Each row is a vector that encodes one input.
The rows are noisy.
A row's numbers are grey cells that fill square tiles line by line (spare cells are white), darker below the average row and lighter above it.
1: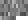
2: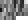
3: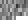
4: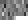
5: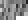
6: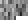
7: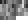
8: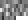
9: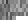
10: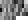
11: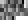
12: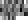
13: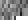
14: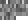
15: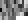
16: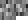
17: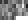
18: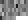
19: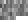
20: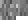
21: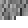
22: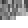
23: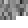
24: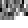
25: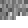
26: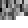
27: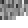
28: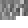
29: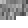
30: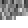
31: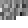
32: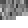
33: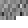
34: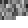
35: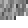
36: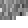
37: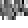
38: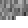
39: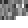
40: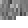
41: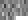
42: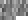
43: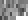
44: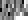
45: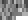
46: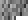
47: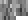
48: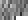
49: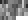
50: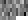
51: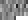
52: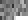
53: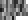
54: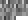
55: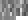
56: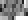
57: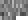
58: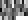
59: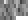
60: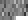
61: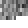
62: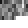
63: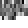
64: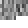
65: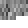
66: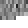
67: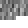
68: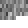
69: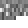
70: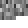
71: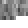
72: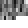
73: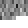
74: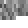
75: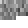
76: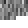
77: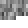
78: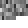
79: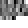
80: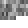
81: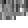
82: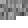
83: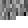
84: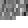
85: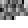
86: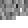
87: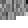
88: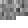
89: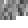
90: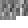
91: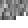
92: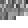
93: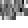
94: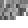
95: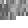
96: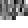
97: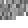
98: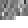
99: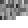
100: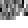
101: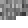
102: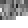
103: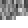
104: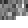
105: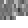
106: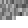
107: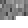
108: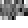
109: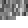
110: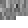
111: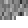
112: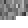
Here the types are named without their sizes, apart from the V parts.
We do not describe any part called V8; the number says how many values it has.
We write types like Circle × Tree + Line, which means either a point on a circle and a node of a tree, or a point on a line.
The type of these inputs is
(Bool × Bool × Bool × Bool + Line) × V8.
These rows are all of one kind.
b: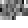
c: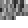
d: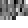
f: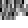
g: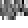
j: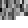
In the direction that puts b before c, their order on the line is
f, j, g, b, c, d.
